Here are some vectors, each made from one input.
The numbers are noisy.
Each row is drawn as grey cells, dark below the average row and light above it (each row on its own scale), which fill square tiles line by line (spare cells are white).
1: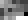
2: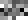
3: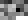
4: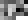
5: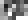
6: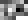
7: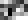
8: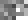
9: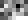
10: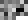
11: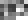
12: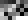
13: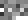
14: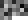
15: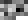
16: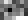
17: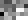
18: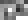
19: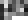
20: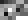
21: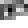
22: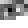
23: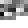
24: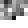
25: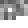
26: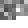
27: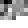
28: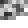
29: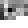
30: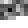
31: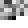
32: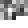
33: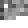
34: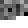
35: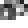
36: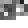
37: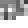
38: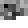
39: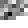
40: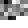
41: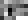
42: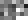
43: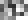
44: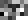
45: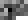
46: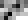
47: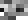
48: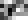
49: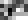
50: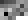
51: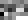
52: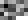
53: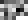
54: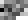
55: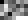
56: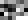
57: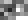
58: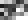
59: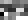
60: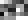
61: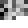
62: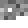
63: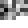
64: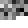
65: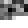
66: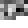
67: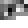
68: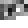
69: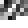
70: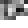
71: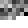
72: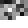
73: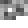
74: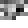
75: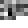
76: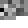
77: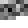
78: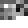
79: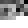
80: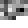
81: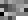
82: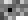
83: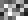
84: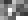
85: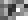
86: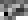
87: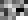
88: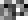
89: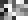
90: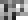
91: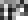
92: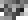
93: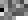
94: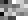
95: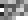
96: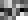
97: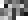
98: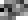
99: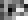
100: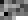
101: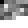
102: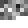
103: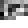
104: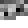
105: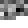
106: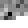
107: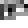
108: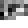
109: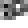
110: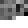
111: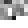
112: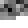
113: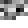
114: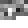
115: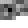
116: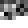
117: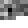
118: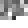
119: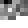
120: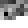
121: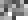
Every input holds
a true/false value, together with either one of 12 labels, or a point on an 8-point line.
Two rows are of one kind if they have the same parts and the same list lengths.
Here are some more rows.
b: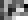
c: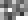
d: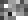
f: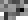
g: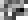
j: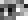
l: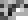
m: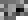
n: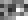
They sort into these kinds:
b, c, f, l, n
d, g, j, m

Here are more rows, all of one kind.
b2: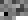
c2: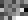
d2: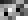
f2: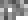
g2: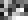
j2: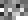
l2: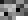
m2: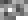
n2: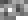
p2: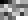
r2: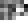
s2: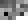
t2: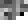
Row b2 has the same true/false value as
g2 and l2.
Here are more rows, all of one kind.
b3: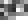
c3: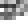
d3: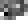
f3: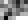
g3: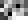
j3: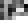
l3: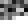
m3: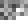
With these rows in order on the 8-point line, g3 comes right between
c3 and f3.
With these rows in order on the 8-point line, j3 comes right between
b3 and d3.
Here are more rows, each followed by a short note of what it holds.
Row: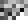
one of 12 labels and a true/false value
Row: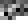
a point on an 8-point line and a true/false value
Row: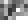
a point on an 8-point line and a true/false value
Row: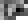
one of 12 labels and a true/false value
